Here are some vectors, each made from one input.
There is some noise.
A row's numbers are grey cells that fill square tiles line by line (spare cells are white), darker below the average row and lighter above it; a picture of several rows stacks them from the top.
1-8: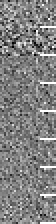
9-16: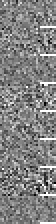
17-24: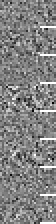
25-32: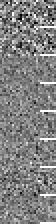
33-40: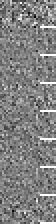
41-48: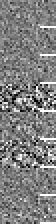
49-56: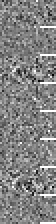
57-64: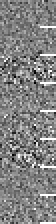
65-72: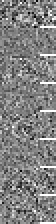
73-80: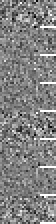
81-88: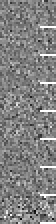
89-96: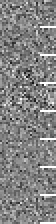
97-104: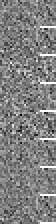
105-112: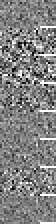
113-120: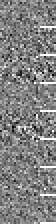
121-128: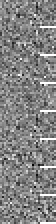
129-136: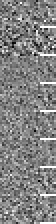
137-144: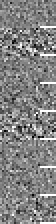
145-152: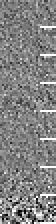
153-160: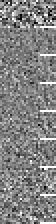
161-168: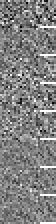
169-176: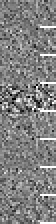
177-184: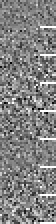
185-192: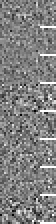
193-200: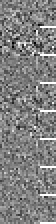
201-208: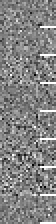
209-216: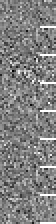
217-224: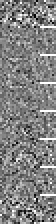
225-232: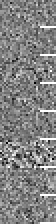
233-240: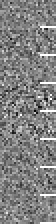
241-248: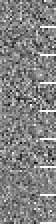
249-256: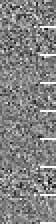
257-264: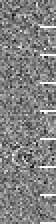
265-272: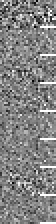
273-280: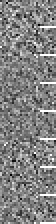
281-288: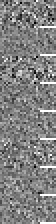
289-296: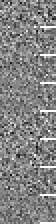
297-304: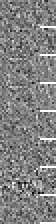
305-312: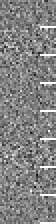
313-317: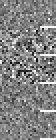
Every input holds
either a point on a 13-point line and a true/false value, or a point on a 14-point line.
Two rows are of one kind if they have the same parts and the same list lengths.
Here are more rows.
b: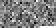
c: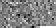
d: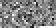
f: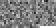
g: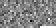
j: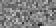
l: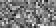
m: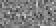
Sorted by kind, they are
b, f, l, m
c, d, g, j

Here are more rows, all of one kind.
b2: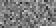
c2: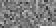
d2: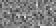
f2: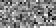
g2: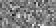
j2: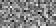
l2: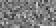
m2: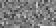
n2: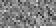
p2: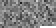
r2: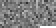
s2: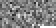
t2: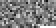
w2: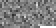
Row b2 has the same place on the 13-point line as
c2, f2, s2 and t2.
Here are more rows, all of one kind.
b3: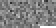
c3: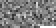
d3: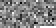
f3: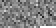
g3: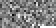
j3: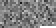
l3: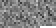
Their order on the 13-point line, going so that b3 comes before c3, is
f3, l3, g3, j3, b3, c3, d3.
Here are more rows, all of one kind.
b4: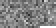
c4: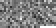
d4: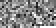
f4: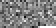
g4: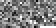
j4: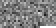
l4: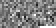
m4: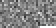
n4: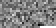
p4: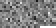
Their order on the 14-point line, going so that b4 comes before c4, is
j4, n4, l4, m4, f4, b4, c4, p4, d4, g4.
